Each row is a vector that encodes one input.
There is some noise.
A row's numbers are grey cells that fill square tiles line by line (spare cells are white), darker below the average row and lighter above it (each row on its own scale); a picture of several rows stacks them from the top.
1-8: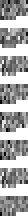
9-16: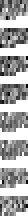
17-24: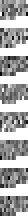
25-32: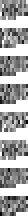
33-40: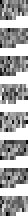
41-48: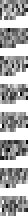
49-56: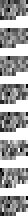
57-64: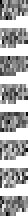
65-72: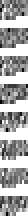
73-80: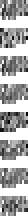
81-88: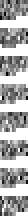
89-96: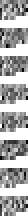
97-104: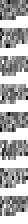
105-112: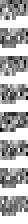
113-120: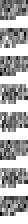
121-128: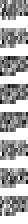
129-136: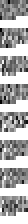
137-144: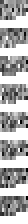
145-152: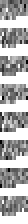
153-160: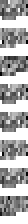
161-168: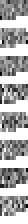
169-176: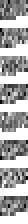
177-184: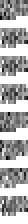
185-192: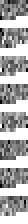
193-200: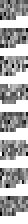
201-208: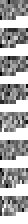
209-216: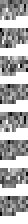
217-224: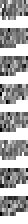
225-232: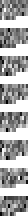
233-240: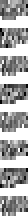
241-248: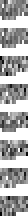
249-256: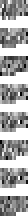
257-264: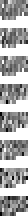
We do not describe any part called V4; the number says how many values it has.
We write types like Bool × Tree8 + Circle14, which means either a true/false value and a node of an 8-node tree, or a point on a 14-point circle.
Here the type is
Bool × (Line6 + V4) + Circle6.
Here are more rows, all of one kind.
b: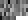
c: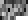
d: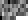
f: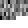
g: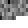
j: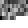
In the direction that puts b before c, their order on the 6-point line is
f, b, g, d, j, c.
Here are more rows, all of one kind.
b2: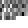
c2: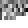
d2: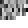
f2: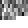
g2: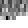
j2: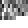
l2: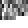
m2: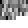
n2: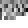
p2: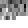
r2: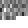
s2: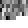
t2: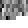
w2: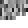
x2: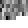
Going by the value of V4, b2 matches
r2, s2, t2 and x2.
